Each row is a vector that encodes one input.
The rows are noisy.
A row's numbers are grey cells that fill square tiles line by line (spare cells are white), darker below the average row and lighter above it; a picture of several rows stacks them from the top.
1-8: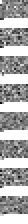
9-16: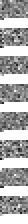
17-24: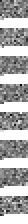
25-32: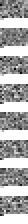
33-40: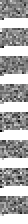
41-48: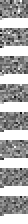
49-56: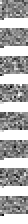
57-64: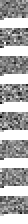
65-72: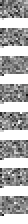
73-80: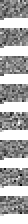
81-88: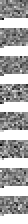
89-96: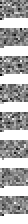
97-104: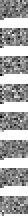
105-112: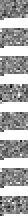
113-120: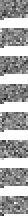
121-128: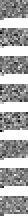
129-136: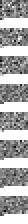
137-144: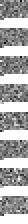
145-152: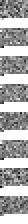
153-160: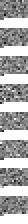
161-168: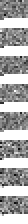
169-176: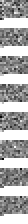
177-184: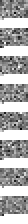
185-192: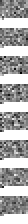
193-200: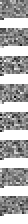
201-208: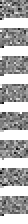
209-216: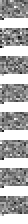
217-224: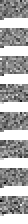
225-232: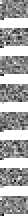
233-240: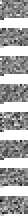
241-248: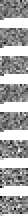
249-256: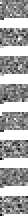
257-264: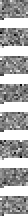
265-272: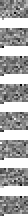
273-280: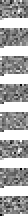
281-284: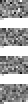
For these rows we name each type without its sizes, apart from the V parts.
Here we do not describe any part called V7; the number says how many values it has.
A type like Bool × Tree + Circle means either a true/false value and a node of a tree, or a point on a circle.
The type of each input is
(Bool × Line + Circle) × Label + V7.
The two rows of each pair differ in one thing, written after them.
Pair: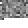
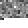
the place on the line
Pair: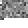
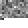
the place on the line
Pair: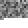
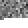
the label
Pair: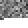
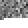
the place on the line
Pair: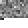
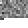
the place on the line
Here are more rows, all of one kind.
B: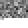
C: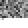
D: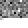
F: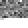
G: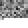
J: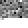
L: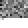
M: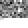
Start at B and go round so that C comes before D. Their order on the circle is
B, G, L, C, F, J, D, M.
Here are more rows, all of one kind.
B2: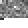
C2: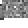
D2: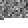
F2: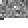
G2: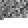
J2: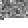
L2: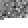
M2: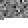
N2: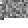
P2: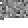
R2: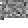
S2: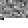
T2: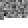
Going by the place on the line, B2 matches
D2, F2 and S2.
